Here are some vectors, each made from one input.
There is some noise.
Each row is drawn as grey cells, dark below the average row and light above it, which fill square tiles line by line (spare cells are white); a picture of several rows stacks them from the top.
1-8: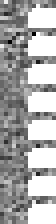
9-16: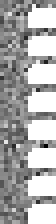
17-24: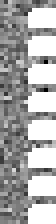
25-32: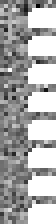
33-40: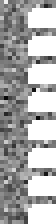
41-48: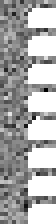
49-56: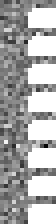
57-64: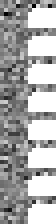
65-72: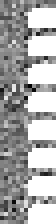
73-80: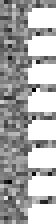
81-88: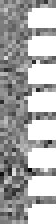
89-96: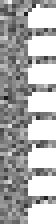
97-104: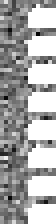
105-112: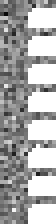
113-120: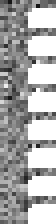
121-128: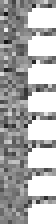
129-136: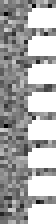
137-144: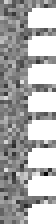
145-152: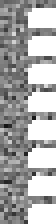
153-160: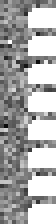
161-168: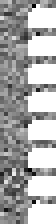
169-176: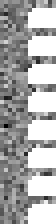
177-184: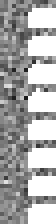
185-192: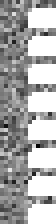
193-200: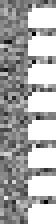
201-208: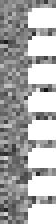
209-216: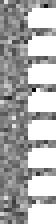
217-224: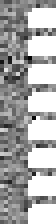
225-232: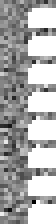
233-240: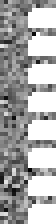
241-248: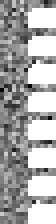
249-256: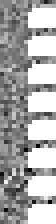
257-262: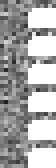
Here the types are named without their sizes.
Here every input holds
a list of points on a line.
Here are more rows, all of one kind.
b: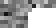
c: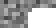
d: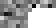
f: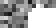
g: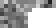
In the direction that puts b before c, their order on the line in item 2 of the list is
g, f, b, d, c.
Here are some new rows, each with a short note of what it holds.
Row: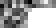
the empty list
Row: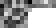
the empty list
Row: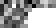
the empty list
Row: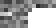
a list of one item
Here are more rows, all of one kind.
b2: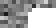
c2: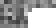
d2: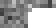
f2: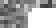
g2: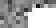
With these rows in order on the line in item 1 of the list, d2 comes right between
c2 and f2.
